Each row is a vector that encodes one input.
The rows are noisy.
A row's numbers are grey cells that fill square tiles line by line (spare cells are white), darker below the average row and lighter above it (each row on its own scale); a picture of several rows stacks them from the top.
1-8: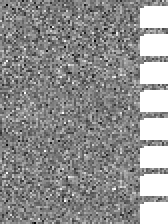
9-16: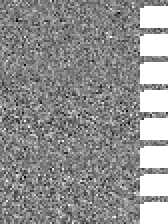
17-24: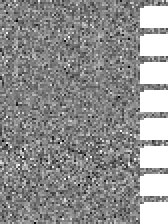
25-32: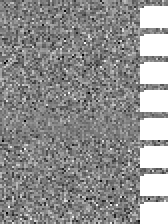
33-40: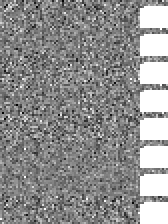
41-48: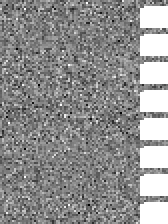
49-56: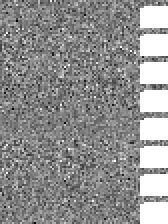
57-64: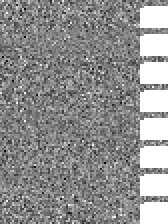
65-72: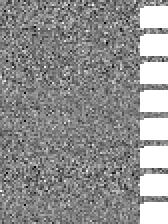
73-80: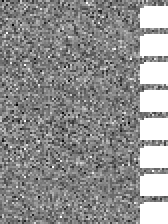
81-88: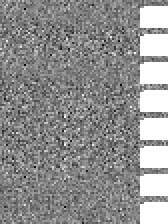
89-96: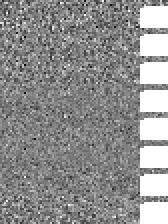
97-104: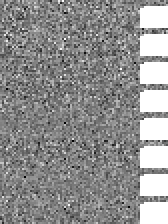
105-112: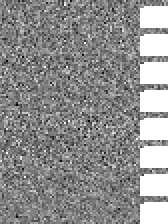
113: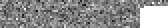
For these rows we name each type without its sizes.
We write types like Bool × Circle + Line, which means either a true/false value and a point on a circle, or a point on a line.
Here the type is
(Circle + Unit) × Label.
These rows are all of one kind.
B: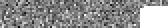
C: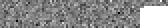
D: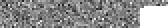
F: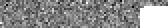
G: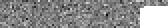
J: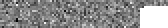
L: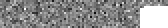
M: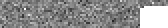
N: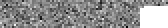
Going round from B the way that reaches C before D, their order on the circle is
B, C, L, M, J, N, D, G, F.
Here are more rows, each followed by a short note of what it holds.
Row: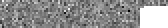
a label
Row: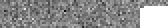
a point on a circle and a label
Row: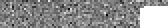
a point on a circle and a label
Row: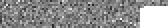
a label
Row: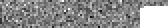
a label
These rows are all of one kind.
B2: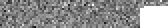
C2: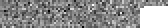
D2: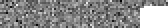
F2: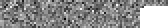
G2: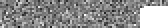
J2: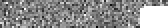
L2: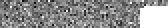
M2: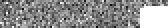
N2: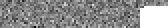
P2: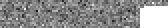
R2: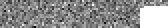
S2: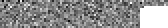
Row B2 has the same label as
N2 and R2.
